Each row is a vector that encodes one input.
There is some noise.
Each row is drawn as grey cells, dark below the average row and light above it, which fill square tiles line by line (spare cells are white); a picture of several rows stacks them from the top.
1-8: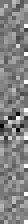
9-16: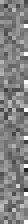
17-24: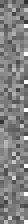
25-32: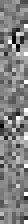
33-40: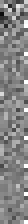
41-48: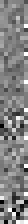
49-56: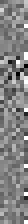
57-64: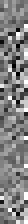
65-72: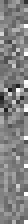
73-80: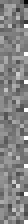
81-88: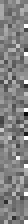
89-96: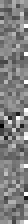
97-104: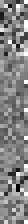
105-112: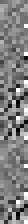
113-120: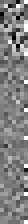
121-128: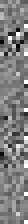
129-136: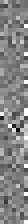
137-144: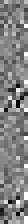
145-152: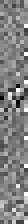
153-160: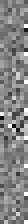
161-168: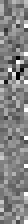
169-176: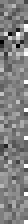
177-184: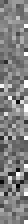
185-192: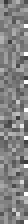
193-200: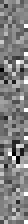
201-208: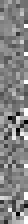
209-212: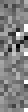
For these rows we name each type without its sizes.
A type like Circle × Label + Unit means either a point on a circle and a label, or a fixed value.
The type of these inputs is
(Bool × Bool × Bool × Bool + Unit) × Circle + Line.
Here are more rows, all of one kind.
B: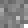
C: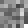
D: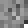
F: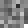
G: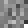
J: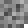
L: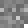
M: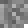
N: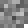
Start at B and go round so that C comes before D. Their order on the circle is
B, M, N, C, F, G, D, J, L.
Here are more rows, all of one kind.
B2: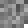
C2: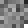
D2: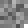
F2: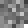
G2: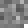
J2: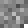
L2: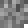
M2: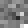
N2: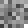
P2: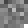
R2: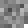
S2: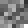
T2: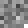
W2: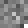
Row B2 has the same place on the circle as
C2, G2, P2 and W2.
